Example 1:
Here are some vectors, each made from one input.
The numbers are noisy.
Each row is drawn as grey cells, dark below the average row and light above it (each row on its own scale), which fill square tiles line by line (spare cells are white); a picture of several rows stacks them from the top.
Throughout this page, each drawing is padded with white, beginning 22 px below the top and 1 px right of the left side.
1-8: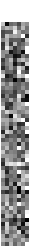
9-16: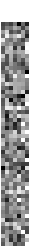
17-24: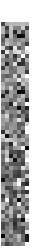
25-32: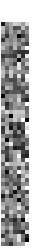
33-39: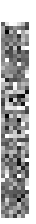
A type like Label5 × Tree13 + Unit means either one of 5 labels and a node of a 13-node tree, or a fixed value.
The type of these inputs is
Line6.
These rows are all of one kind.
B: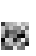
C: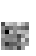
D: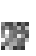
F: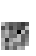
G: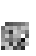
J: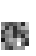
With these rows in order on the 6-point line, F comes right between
D and J.
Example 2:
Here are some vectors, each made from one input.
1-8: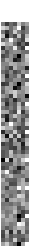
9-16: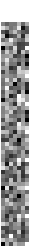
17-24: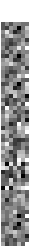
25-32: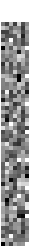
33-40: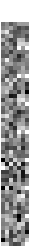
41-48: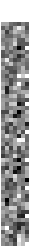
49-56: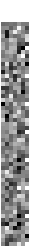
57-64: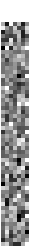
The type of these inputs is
Line12.
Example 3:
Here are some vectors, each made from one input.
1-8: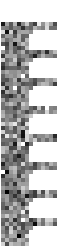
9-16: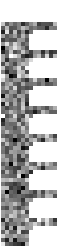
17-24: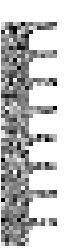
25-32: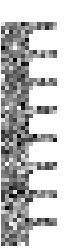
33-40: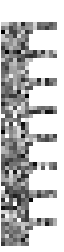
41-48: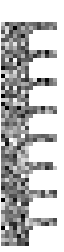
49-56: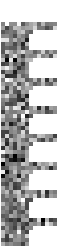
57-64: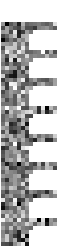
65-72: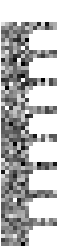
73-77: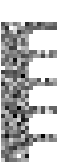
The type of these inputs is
Label5.
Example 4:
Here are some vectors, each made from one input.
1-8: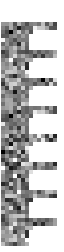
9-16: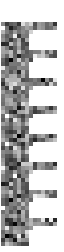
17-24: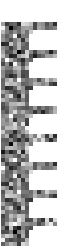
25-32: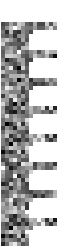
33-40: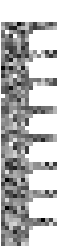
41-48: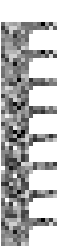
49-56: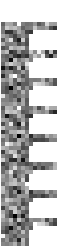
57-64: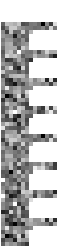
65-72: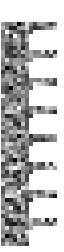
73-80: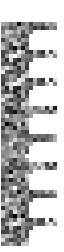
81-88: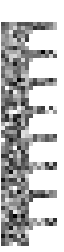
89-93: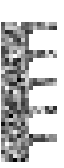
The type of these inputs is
Circle10.
